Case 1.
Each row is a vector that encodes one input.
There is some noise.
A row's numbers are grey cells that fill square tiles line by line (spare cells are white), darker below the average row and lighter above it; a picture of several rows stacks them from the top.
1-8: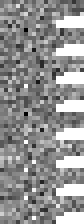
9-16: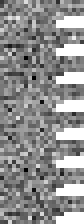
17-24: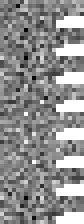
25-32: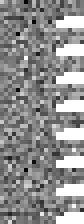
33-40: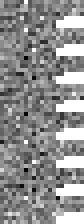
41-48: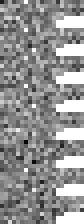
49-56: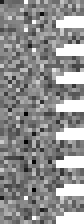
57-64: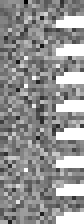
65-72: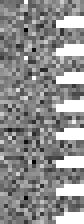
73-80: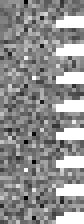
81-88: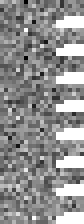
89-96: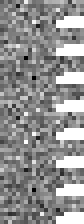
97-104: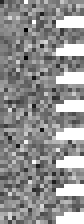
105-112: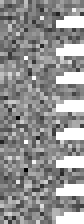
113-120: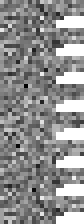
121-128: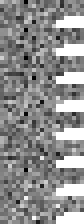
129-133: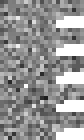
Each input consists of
a point on a 13-point circle and a point on an 11-point line.
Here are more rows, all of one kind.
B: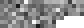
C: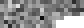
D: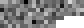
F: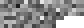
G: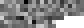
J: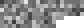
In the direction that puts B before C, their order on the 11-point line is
B, D, C, J, G, F.
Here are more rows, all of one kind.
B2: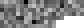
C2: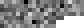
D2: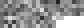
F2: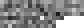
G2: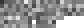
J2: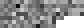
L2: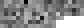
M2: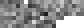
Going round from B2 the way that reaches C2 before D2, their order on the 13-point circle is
B2, C2, F2, J2, M2, G2, D2, L2.
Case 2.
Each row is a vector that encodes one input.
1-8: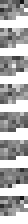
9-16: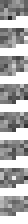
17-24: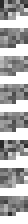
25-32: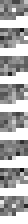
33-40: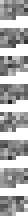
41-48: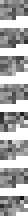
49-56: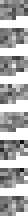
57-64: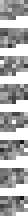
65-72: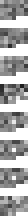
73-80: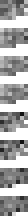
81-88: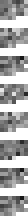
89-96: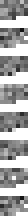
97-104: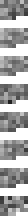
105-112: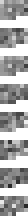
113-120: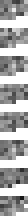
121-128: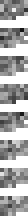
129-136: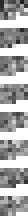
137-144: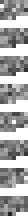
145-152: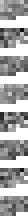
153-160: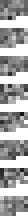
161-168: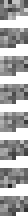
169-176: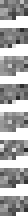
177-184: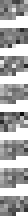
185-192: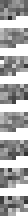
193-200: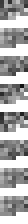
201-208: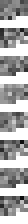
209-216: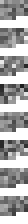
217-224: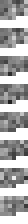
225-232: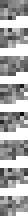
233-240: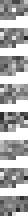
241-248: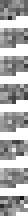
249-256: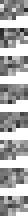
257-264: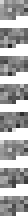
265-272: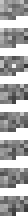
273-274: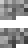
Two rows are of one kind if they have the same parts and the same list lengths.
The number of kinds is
2.
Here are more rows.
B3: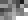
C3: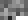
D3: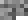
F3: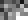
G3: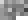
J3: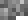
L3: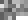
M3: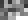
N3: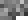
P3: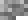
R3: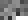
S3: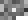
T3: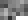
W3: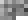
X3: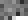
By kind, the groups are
B3, F3, L3, M3, S3
C3, D3, G3, J3, N3, P3, R3, T3, W3, X3

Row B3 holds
a point on a 17-point circle.
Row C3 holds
a point on an 11-point line.
